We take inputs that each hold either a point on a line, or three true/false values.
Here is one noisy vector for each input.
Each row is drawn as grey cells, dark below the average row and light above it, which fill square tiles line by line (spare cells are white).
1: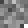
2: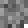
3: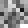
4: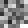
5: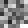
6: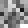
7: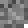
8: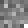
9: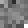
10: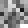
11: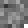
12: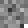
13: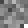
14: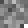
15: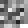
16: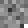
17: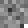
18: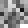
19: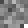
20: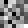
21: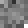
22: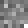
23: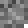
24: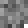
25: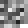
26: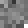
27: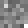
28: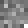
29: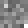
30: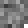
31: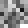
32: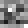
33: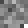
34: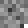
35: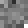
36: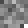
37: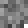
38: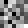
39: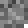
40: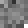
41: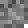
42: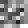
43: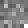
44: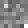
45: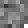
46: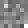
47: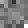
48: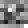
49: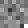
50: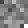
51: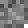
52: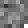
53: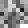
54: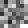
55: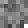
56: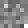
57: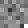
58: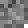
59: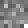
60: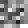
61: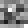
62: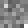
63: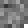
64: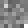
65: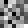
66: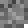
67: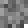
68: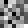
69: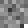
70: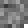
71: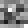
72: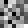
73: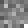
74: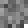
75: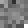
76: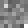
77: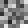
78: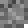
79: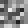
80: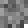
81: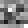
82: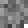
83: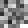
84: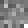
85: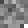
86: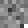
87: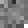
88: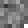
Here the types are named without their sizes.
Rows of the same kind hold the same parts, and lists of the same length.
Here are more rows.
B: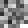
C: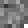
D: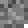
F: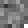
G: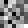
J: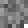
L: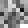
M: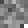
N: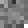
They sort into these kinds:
B, G, L
C, D, F, J, M, N

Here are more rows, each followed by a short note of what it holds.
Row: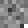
three true/false values
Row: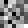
a point on a line
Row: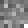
three true/false values
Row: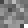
three true/false values
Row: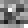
a point on a line
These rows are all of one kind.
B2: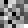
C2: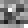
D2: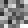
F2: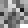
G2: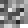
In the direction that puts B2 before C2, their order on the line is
B2, D2, F2, G2, C2.
